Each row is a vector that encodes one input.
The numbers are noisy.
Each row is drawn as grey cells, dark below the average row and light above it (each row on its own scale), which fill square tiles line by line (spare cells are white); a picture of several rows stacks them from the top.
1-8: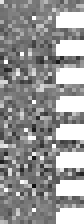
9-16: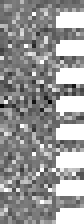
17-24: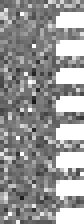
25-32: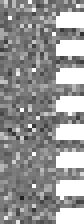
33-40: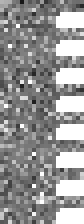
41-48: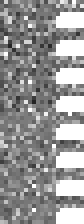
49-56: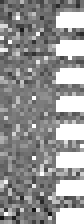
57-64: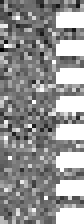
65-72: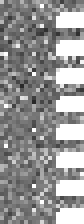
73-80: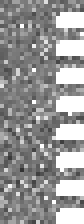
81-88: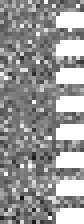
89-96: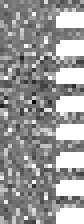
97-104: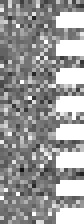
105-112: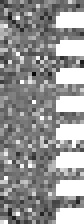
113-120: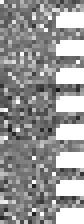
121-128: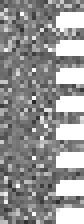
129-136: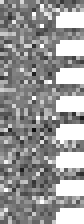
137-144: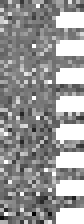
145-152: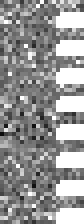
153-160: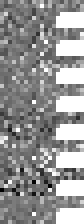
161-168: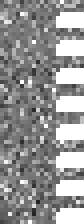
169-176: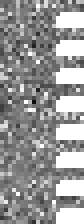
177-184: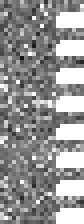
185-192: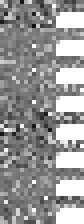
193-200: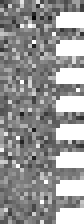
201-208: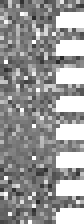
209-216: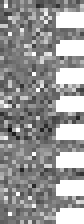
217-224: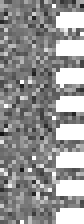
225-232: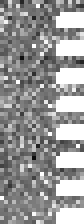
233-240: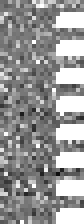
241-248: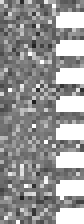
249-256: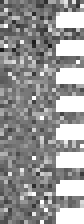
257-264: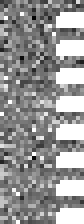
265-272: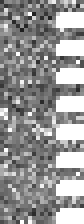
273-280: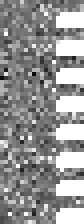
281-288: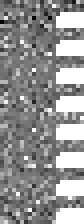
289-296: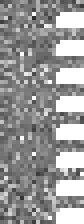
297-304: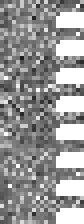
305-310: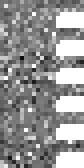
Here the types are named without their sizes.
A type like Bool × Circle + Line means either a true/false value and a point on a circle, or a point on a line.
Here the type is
Label.
